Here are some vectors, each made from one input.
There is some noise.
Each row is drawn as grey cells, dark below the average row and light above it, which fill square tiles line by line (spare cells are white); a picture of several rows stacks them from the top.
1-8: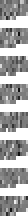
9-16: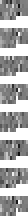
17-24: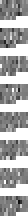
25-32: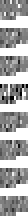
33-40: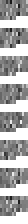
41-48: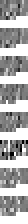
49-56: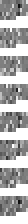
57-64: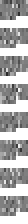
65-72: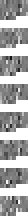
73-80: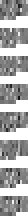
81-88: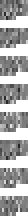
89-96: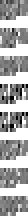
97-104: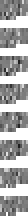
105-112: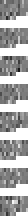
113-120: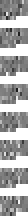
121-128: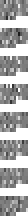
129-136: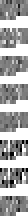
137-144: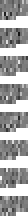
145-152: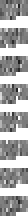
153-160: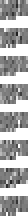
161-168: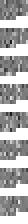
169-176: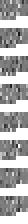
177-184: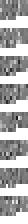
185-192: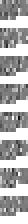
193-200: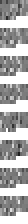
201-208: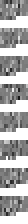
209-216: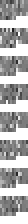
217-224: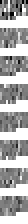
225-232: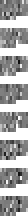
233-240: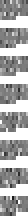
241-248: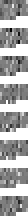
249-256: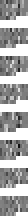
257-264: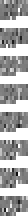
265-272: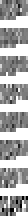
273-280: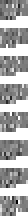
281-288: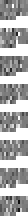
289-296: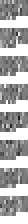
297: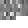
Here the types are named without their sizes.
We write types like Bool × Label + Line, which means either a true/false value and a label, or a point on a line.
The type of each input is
Bool × Bool × Bool + Circle + Unit.
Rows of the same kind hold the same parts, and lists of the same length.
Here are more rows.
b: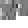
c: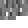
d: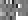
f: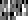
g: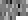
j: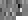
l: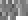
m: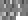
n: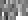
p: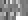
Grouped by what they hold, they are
b, d, l, m, n, p
c, g, j
f

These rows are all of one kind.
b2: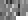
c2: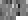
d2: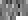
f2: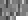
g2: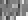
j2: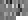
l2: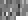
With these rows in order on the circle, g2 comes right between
b2 and f2.
